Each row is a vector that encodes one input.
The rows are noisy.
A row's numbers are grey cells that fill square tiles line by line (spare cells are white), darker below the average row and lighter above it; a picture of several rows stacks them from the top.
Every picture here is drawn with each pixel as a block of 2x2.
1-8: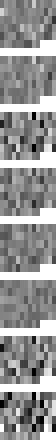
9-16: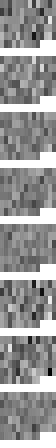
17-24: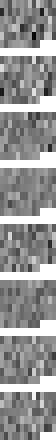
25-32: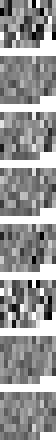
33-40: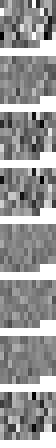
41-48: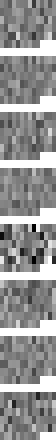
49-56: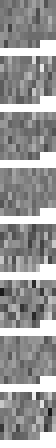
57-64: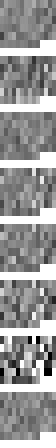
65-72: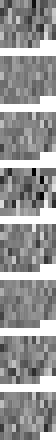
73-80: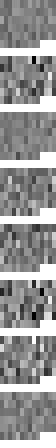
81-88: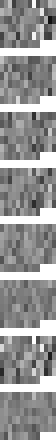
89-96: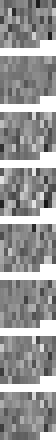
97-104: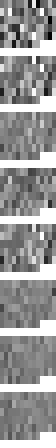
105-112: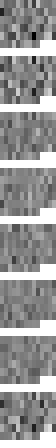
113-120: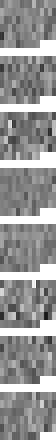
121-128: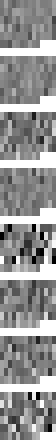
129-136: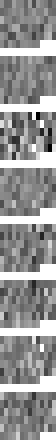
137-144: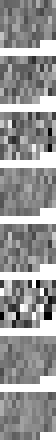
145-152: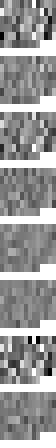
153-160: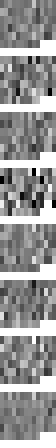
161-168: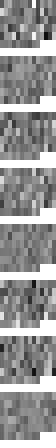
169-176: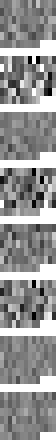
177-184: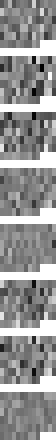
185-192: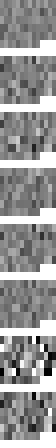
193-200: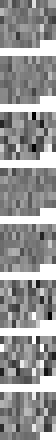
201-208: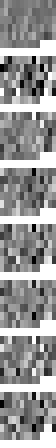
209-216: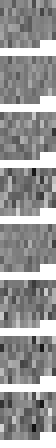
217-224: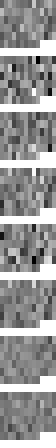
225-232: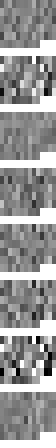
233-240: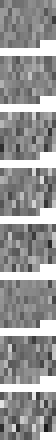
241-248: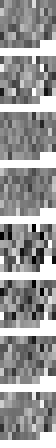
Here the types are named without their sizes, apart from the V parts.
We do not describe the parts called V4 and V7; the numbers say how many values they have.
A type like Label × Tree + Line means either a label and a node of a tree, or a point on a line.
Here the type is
Bool × Bool × Bool × (Label + Line) × V4 + V7.
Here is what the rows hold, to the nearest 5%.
About 80% of them hold three true/false values and a value of V4, together with either a label, or a point on a line. The rest hold a value of V7.
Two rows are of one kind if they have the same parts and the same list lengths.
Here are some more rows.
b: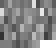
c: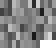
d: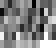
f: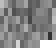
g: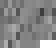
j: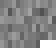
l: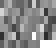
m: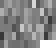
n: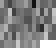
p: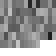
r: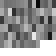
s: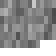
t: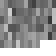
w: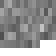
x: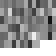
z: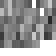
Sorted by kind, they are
b, c, m, z
d, f, n, p, r, t, x
g, j, l, s, w

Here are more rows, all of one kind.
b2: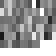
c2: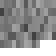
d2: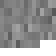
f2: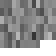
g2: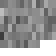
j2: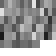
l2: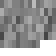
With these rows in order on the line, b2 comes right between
f2 and l2.
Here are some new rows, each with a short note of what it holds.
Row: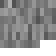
a label, three true/false values and a value of V4
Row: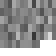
a point on a line, three true/false values and a value of V4
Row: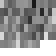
a value of V7
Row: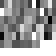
a point on a line, three true/false values and a value of V4
